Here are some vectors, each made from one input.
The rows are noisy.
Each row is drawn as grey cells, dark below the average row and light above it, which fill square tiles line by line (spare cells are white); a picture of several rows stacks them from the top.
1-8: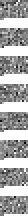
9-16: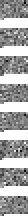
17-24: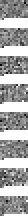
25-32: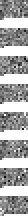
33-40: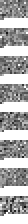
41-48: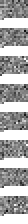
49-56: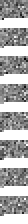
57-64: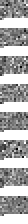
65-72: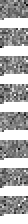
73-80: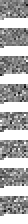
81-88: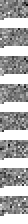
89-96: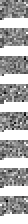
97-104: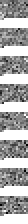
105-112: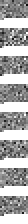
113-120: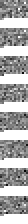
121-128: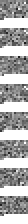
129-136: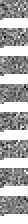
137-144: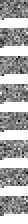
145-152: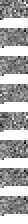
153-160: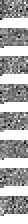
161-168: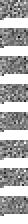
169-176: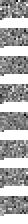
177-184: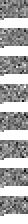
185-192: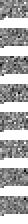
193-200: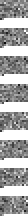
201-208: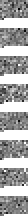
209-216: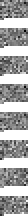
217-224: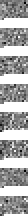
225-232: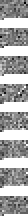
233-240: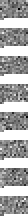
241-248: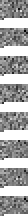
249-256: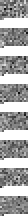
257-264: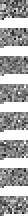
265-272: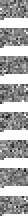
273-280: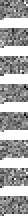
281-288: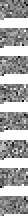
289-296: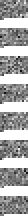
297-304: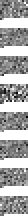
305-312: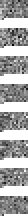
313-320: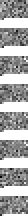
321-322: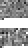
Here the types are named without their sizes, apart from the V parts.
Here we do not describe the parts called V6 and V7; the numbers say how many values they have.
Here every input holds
a node of a tree, together with either a true/false value and a value of V7, or a value of V6.
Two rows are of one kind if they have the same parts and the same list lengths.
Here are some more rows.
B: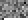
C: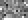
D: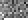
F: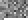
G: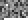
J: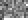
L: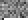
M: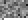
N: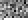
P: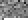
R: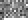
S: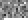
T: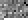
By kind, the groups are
B, D, F, G, L, M, N, P, T
C, J, R, S

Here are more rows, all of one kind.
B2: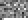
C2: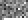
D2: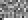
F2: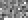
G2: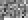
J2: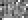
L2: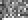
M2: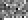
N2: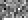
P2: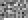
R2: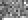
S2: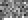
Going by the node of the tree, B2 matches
J2, L2 and P2.
